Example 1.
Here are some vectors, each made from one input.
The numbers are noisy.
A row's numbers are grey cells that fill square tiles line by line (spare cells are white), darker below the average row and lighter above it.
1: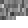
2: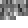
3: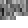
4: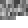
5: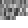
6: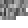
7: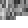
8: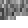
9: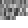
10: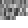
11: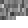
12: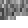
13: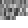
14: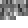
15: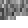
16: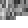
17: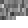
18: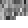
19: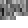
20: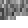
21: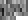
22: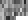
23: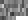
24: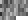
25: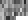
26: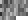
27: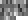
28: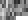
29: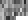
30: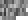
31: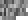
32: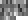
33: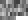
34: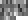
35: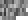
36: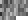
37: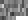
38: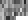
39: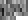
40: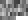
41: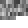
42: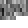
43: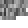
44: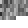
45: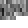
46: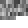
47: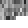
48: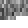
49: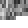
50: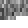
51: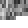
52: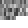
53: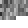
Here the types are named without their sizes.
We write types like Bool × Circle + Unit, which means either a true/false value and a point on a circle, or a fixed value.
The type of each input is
Circle.
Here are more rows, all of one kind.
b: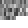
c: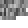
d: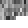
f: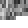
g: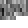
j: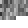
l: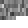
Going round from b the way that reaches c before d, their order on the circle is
b, c, j, g, l, f, d.
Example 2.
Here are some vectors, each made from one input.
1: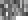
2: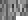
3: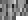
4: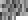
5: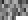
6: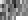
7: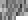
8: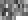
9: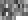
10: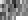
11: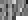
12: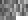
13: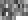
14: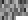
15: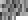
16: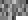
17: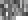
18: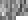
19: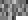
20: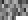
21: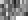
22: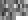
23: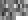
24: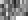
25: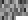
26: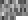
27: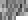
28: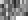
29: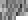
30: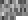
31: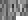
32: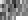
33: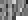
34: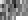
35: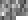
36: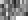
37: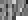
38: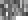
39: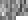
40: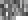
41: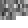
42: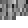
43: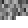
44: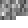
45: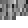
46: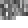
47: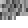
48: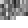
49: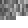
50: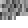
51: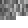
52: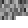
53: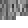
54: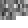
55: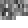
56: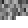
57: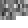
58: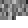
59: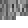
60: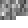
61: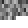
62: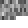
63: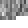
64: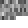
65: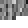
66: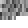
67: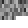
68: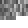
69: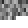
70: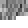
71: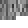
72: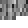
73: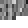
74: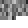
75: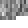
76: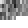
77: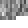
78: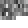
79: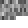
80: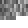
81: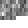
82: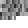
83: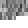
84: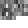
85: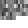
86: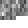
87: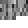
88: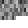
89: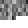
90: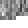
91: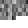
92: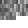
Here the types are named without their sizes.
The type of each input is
Circle.
